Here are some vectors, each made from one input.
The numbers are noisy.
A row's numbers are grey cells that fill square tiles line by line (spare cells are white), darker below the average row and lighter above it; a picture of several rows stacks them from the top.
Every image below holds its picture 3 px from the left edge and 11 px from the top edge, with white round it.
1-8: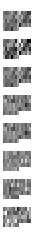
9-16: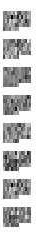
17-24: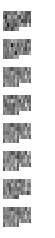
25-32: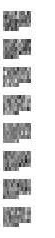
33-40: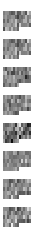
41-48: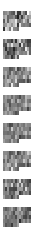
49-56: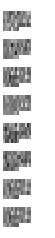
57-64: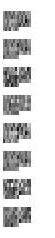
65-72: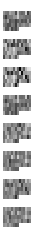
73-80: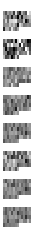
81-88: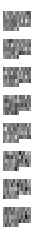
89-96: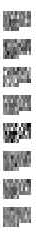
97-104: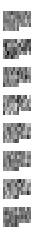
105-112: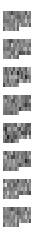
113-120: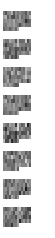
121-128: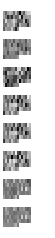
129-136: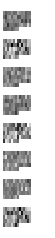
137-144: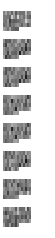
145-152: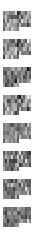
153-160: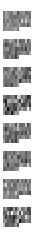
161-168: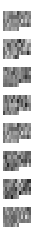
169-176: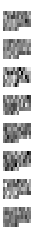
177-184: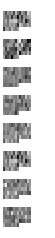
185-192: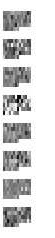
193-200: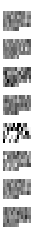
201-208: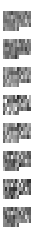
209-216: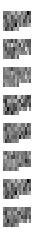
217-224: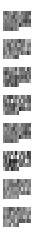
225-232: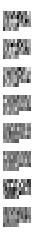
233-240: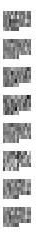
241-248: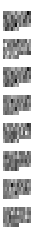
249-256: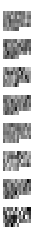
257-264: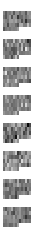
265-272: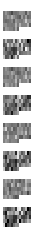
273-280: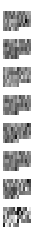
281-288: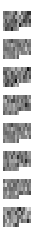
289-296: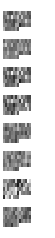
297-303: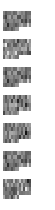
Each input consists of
one of 5 labels and a true/false value.
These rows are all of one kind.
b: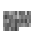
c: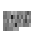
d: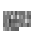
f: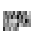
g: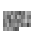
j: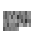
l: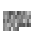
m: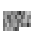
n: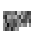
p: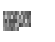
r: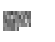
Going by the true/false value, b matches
c, f, j and n.
